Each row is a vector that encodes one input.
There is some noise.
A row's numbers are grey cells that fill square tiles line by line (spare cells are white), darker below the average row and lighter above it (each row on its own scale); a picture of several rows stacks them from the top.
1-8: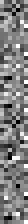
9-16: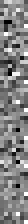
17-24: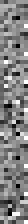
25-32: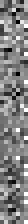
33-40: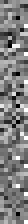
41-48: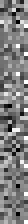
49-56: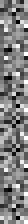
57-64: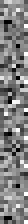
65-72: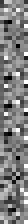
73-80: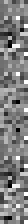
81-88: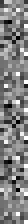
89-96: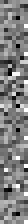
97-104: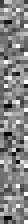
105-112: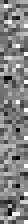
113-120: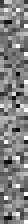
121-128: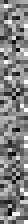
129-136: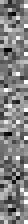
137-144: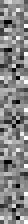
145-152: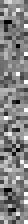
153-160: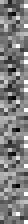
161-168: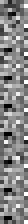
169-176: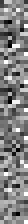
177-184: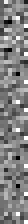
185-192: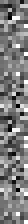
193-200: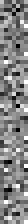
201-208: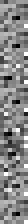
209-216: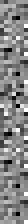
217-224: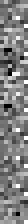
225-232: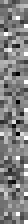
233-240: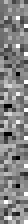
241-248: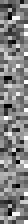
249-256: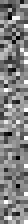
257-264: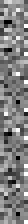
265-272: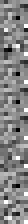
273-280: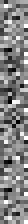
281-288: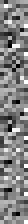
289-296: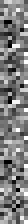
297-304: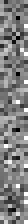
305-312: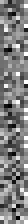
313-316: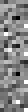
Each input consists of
a point on a 13-point line.
